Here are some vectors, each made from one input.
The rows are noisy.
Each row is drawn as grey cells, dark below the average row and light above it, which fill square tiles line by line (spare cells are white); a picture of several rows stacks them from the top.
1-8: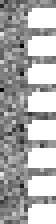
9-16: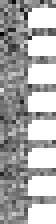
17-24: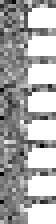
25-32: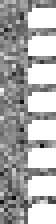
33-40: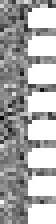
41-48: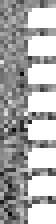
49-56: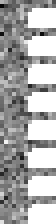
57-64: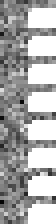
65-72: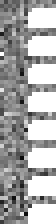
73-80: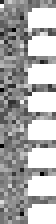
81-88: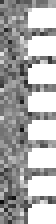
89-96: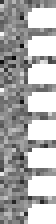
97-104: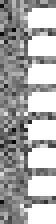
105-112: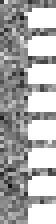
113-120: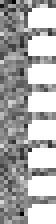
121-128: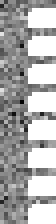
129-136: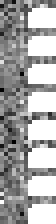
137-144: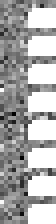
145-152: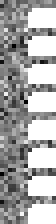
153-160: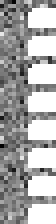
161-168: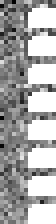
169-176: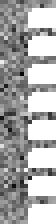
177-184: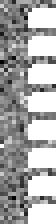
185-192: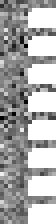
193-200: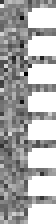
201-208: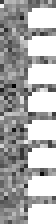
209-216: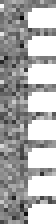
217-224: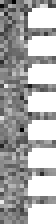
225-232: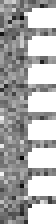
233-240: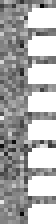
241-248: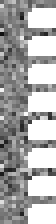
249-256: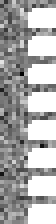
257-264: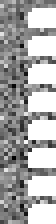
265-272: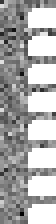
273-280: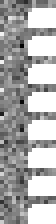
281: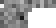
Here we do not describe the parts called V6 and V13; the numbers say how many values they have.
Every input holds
a point on a 5-point line and a true/false value, together with either a fixed value, or a value of V6 and a value of V13.
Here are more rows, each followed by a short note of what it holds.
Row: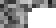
a point on a 5-point line and a true/false value
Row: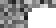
a point on a 5-point line and a true/false value
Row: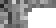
a point on a 5-point line, a true/false value, a value of V6 and a value of V13
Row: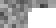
a point on a 5-point line, a true/false value, a value of V6 and a value of V13
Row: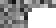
a point on a 5-point line and a true/false value
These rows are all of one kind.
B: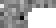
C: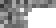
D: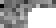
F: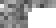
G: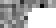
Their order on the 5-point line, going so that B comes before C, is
B, F, G, D, C.
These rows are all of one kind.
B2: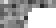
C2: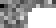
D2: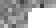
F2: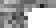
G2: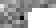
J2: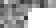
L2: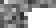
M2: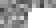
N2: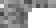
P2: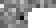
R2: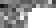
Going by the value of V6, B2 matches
N2 and P2.
